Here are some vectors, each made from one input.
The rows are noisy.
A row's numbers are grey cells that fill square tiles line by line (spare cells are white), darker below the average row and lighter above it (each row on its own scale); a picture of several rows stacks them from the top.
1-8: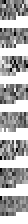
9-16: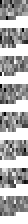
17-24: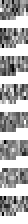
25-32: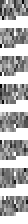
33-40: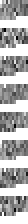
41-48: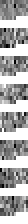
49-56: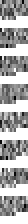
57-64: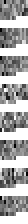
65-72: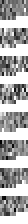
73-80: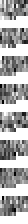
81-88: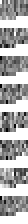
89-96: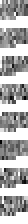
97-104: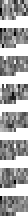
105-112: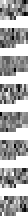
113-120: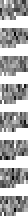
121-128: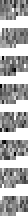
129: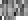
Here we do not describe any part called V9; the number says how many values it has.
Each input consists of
a true/false value, together with either a point on a 4-point line, or a value of V9.
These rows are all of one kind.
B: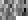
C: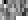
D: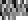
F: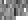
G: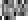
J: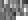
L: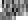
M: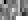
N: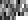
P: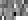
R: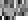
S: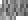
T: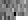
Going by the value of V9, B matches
C, G, M and R.
